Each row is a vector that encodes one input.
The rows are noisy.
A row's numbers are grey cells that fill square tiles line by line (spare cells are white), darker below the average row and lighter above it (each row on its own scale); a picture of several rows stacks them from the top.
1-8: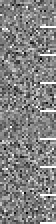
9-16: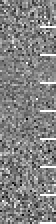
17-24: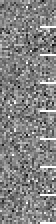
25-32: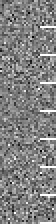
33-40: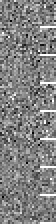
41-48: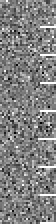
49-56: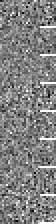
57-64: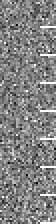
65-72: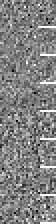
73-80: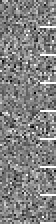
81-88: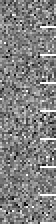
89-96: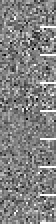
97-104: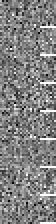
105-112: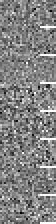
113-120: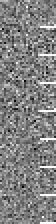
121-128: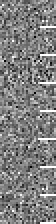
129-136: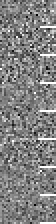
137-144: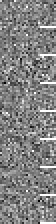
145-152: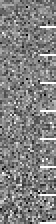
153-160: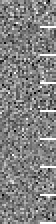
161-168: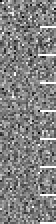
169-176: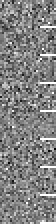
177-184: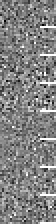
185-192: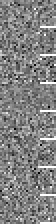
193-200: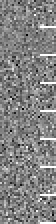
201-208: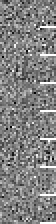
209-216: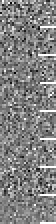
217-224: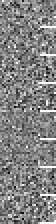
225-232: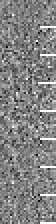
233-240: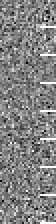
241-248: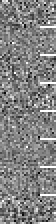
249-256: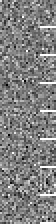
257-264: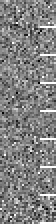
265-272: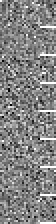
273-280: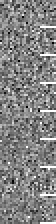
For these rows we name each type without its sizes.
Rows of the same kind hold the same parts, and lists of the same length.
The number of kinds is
4.
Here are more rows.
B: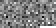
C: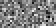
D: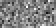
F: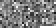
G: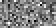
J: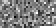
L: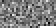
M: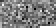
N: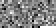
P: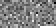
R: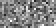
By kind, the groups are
B, F, N
C, D, J, R
G, P
L, M

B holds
a point on a circle, a node of a tree and a true/false value.
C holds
a point on a circle, a point on a line and a true/false value.
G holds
a point on each of two lines.
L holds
a point on a line and a node of a tree.
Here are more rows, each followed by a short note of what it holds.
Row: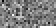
a point on a line and a node of a tree
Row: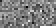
a point on a circle, a node of a tree and a true/false value
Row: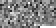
a point on a circle, a node of a tree and a true/false value
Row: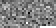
a point on a line and a node of a tree
